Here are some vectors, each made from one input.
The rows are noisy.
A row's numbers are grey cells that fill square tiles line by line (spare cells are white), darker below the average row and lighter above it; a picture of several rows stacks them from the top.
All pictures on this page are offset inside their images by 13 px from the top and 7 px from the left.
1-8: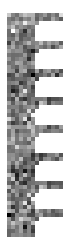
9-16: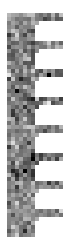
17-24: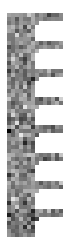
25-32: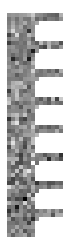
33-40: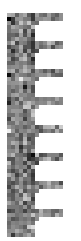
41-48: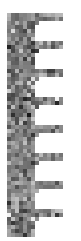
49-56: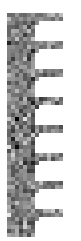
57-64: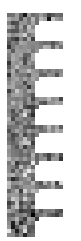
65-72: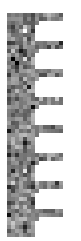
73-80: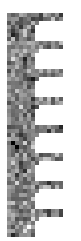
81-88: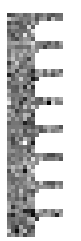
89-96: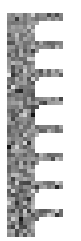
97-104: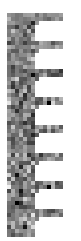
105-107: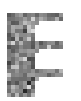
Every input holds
a node of a 10-node tree, together with either one of 10 labels, or three true/false values.
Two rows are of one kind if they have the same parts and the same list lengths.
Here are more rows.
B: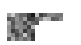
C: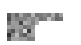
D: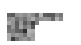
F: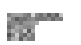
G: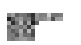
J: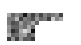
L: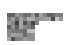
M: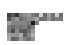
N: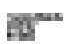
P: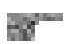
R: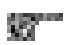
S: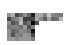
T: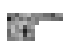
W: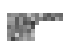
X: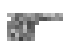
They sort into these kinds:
B, J, R
C, D, F, G, L, M, N, P, S, T, W, X

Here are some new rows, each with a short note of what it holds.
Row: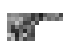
one of 10 labels and a node of a 10-node tree
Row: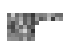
a node of a 10-node tree and three true/false values
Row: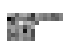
a node of a 10-node tree and three true/false values
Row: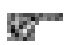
one of 10 labels and a node of a 10-node tree
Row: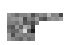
a node of a 10-node tree and three true/false values
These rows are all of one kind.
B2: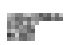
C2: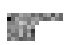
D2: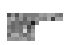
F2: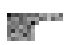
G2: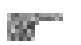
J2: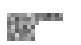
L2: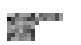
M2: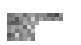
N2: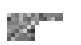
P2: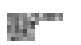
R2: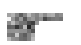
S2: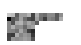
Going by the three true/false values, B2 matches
J2, L2, N2 and S2.
